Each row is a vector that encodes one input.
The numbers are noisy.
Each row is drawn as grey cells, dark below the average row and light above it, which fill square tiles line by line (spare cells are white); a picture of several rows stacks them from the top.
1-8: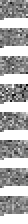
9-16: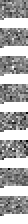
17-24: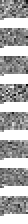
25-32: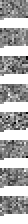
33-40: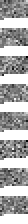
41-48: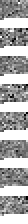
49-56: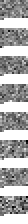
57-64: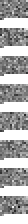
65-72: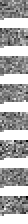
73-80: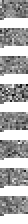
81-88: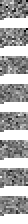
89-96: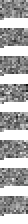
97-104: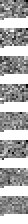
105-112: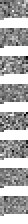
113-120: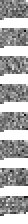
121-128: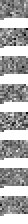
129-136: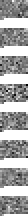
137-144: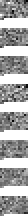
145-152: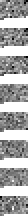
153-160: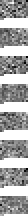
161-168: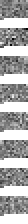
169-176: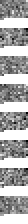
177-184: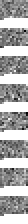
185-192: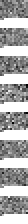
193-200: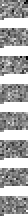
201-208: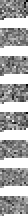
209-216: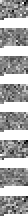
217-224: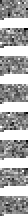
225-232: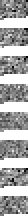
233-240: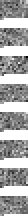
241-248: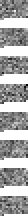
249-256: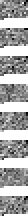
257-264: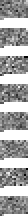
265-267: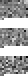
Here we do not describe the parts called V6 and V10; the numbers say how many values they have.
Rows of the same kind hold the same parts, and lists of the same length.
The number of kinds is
2.
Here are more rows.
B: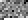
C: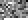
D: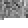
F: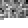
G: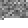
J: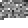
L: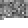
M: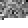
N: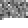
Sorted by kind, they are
B, C, F, J, M
D, G, L, N

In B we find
a point on a 5-point circle, a value of V6 and a value of V10.
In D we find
a point on a 5-point circle, a point on a 9-point line, four true/false values and a value of V10.
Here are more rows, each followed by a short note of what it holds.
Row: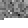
a point on a 5-point circle, a point on a 9-point line, four true/false values and a value of V10
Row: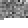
a point on a 5-point circle, a point on a 9-point line, four true/false values and a value of V10
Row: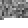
a point on a 5-point circle, a point on a 9-point line, four true/false values and a value of V10
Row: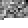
a point on a 5-point circle, a value of V6 and a value of V10
